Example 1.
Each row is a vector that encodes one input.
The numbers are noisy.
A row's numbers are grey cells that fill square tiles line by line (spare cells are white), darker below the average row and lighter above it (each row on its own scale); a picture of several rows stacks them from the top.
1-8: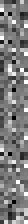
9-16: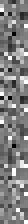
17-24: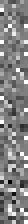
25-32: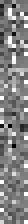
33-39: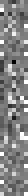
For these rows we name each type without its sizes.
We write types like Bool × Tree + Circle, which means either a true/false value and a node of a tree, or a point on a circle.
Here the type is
Label.
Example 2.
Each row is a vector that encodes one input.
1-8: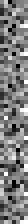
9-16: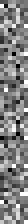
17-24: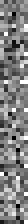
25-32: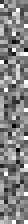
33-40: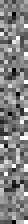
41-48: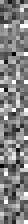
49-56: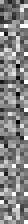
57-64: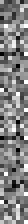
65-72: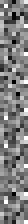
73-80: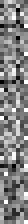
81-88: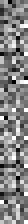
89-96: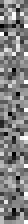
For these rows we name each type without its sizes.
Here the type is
Label.
